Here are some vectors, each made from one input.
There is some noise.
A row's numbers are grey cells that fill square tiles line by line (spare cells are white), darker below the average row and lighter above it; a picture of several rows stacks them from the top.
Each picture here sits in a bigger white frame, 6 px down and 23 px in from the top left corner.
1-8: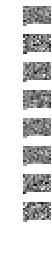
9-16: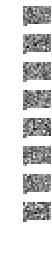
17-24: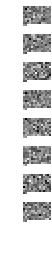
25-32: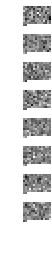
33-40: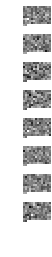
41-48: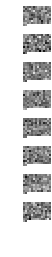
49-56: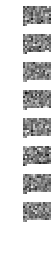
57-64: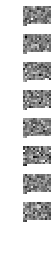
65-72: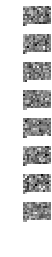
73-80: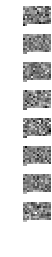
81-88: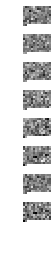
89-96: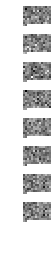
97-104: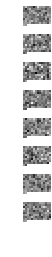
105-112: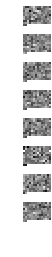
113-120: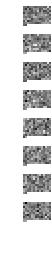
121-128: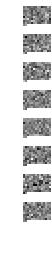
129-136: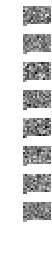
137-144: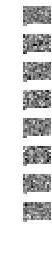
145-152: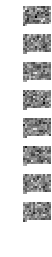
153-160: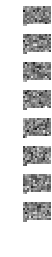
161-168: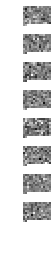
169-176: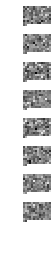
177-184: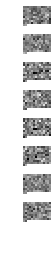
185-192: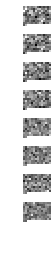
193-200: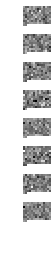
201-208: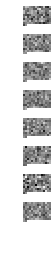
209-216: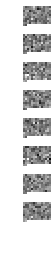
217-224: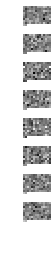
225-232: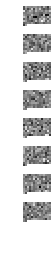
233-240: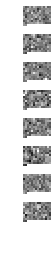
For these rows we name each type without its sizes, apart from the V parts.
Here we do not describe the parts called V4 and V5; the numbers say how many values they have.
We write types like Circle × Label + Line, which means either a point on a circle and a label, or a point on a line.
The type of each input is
(Bool × Circle + Unit) × Tree + V4 × V5.
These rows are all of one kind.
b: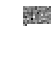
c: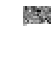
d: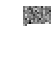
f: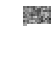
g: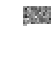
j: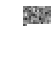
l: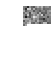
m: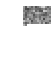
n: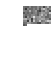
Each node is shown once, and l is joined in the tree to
g and m.
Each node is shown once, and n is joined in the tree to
b and m.
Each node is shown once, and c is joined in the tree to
f.
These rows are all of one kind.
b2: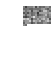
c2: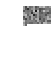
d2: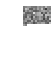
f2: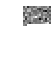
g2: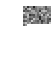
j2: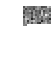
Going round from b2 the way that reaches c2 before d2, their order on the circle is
b2, c2, g2, f2, j2, d2.
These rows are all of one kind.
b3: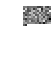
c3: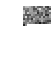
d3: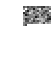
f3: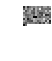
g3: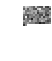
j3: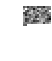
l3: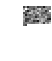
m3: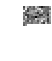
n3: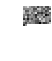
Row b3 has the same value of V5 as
d3, j3 and l3.
